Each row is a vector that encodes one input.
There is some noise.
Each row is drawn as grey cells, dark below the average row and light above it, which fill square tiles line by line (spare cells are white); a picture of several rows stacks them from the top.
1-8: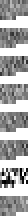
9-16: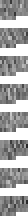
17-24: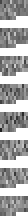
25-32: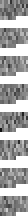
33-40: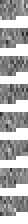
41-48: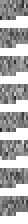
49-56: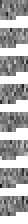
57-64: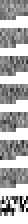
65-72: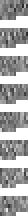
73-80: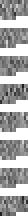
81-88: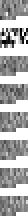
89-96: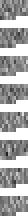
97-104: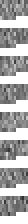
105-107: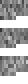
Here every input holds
either a fixed value, or a node of each of two 9-node trees and four true/false values.
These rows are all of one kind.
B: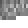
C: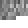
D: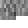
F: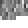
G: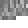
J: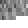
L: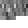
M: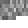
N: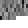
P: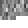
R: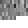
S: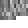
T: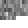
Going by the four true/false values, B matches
C, G, M and S.
